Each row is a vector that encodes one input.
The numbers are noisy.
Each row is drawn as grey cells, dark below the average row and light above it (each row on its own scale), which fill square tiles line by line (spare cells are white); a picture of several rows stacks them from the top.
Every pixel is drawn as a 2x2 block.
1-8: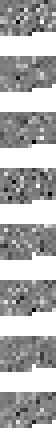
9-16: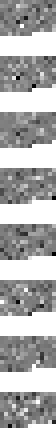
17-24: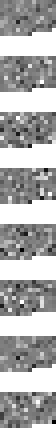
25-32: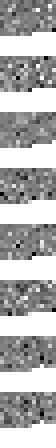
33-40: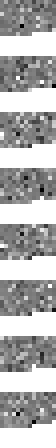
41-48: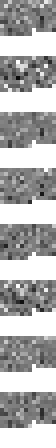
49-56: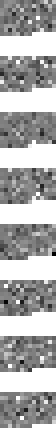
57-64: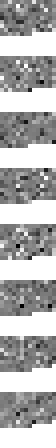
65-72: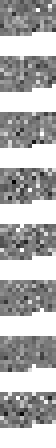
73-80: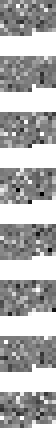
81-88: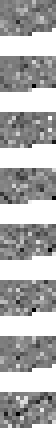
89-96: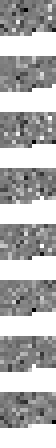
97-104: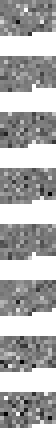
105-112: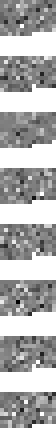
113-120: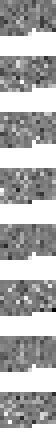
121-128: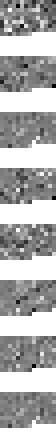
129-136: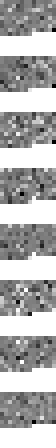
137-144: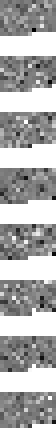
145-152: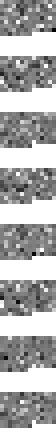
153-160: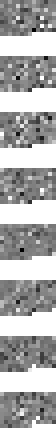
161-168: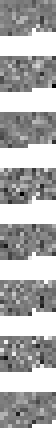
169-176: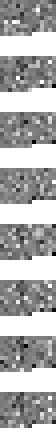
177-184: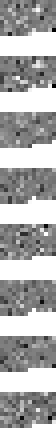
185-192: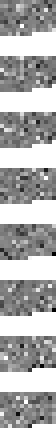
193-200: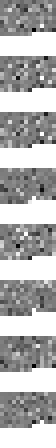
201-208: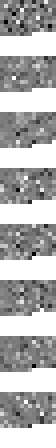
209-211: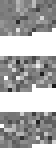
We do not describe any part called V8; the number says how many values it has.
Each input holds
a value of V8, together with either one of 4 labels and a point on a 5-point line, or one of 6 labels and a value of V8.
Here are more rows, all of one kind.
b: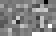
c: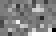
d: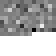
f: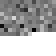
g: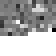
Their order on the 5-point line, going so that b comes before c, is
f, b, d, c, g.
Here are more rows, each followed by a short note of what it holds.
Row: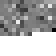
one of 4 labels, a point on a 5-point line and a value of V8
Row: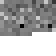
one of 6 labels and two values of V8
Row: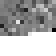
one of 4 labels, a point on a 5-point line and a value of V8
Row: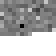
one of 6 labels and two values of V8
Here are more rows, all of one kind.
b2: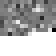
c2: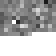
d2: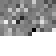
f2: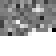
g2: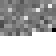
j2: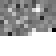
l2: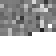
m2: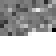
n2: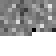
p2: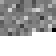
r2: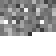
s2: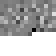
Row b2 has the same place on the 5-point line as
d2, f2, n2 and r2.
